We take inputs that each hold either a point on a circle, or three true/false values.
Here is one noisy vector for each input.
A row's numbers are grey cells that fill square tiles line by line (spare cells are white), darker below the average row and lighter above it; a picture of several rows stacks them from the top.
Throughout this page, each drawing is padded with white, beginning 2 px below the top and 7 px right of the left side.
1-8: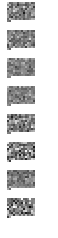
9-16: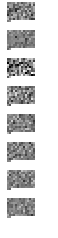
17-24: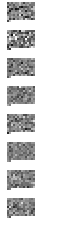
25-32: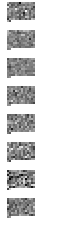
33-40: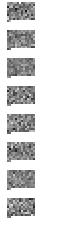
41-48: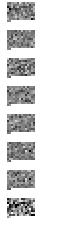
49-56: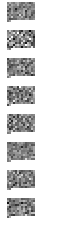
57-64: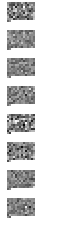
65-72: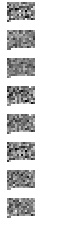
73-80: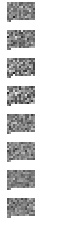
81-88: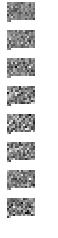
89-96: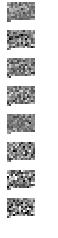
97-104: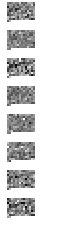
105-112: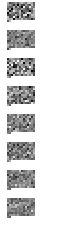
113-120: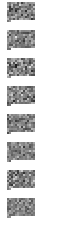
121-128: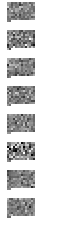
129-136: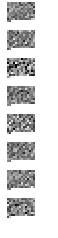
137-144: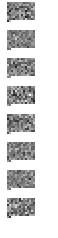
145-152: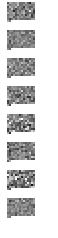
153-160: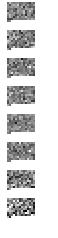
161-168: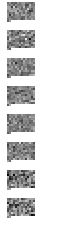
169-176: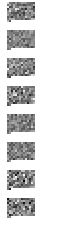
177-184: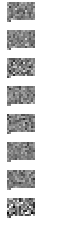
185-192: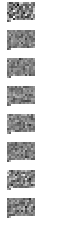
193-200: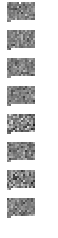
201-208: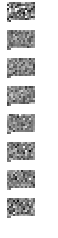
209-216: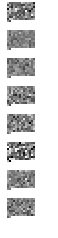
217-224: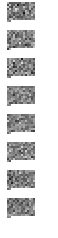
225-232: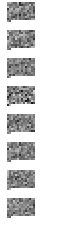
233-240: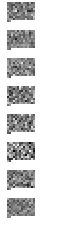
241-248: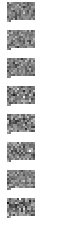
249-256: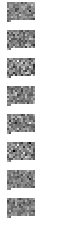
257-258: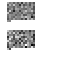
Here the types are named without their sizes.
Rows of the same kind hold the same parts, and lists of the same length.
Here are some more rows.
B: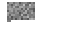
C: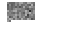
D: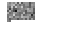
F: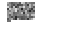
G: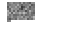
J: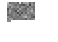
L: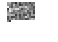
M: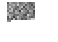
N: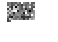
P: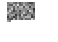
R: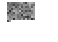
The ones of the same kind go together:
B, F, G, L, M, N, P, R
C, D, J

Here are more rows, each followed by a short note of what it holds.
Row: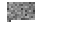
a point on a circle
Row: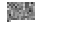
a point on a circle
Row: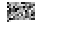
a point on a circle
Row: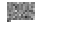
a point on a circle
